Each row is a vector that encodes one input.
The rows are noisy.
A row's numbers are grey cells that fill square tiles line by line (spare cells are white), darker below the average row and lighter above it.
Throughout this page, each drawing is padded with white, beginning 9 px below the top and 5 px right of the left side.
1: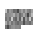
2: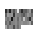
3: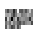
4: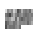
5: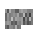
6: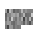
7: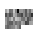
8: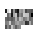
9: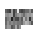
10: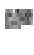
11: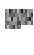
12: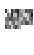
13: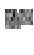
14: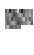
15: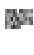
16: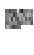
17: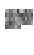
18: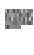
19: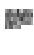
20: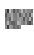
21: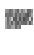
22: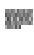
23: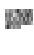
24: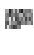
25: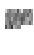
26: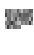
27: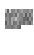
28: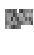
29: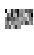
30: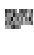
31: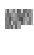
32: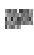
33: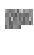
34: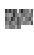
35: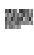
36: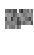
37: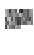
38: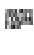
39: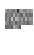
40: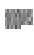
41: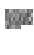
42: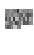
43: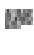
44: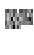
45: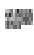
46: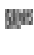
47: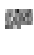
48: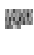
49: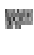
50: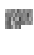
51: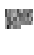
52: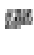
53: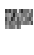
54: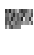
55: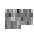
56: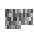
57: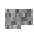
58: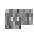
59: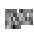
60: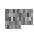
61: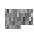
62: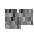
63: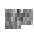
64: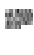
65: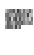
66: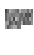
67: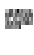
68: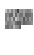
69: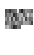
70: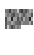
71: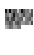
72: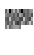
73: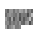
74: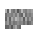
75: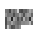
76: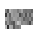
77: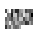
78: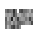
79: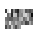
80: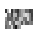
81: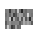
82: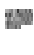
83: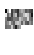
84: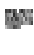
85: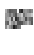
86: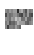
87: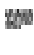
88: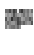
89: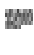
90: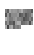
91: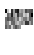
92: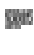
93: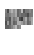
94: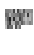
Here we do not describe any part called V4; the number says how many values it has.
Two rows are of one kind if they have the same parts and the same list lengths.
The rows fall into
3 kinds.
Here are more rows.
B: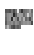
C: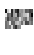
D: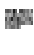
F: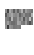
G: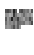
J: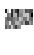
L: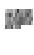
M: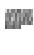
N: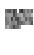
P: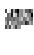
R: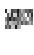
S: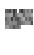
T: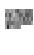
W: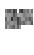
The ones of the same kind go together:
B, D, G, N, S, W
C, J, P, R
F, L, M, T

